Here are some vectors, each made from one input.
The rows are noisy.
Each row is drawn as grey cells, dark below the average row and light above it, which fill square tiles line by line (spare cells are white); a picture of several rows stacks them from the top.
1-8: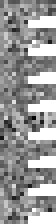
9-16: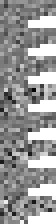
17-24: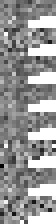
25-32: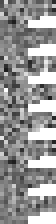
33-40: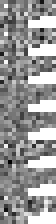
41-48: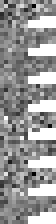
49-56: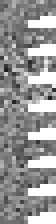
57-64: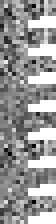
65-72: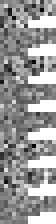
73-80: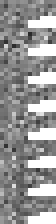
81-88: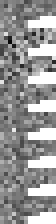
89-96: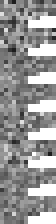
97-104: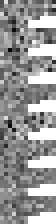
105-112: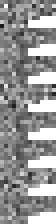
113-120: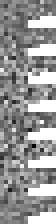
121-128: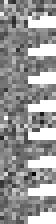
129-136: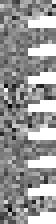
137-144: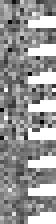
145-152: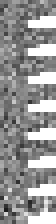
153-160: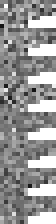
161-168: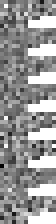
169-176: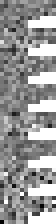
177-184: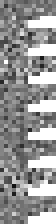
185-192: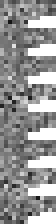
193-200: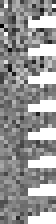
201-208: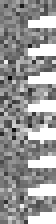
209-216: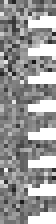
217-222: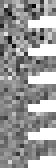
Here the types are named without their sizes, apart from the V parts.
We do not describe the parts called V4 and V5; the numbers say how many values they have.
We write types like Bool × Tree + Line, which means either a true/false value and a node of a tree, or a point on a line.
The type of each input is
Bool × Bool × Bool × Bool + (Circle + V4) × (Tree + Unit) × V5.
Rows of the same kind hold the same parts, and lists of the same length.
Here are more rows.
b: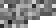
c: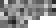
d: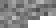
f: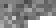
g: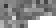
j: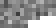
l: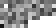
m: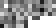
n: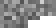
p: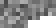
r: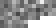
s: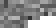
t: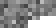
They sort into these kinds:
b, c, l, m
d, j, p, r, s
f
g
n, t

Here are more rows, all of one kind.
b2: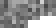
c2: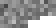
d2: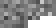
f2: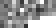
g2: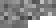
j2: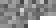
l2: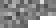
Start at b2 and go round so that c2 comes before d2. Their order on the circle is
b2, f2, c2, j2, g2, d2, l2.
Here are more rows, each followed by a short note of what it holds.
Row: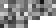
four true/false values
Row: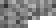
a point on a circle, a node of a tree and a value of V5
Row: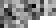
four true/false values
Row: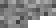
a node of a tree, a value of V4 and a value of V5
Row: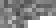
a value of V4 and a value of V5
